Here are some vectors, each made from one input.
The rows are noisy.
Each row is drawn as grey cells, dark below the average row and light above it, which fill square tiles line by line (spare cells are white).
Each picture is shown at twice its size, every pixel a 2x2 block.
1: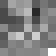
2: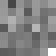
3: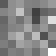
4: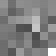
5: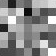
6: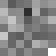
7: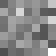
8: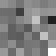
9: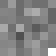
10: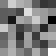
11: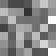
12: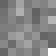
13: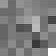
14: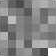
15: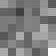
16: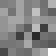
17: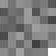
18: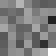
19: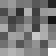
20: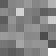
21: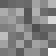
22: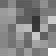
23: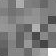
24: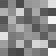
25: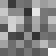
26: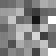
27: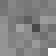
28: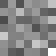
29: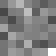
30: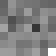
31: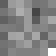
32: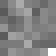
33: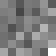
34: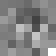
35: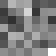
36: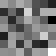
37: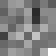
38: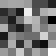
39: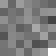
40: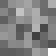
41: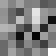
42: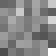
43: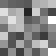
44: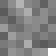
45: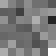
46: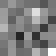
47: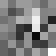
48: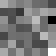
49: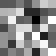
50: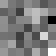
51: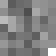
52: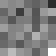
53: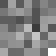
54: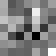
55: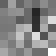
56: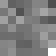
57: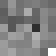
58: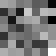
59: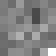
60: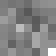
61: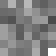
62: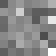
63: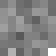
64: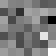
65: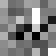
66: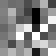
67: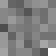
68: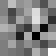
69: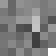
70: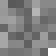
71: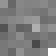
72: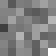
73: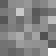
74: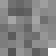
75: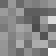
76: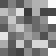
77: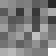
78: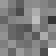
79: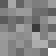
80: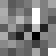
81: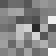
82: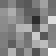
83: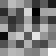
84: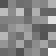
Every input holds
a point on an 8-point line, together with either a fixed value, or a node of a 10-node tree.
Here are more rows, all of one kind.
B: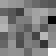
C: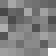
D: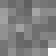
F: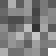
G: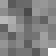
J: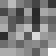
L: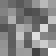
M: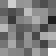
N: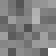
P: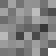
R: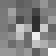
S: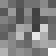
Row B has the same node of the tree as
C, G, J and M.
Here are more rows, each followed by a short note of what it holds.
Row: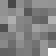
a point on an 8-point line
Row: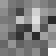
a point on an 8-point line and a node of a 10-node tree
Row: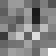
a point on an 8-point line
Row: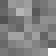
a point on an 8-point line
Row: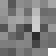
a point on an 8-point line
